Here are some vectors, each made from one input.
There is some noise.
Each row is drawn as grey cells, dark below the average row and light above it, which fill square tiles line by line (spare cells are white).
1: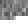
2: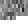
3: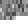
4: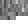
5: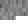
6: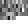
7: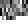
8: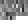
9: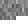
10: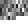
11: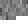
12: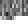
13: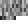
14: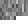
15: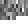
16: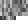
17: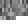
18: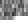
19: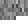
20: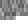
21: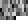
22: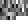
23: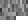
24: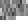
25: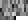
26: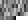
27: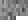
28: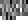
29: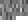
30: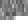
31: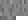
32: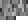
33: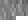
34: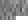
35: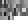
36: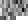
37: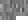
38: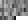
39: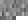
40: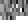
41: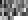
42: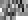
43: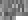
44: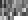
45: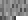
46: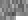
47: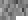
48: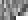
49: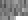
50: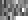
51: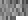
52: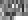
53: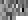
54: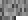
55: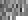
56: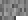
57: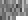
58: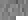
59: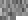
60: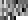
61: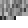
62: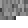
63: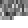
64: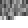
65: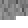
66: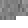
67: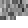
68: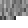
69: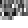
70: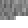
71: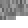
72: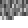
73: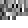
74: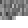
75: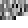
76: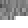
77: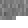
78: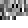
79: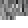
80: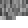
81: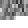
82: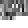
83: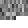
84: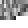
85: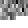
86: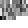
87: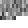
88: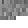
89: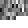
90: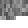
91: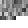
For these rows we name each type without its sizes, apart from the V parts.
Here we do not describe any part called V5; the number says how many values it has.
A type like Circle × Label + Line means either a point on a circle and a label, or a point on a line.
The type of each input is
List(Bool × V5).
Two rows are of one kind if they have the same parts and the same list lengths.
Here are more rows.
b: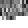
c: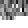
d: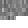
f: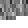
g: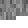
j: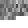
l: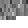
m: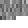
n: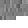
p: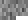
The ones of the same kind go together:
b, j
c, d, f, l
g, m, n, p

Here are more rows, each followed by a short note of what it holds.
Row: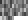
a list of one item
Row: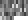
a list of one item
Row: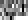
the empty list
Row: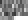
a list of two items
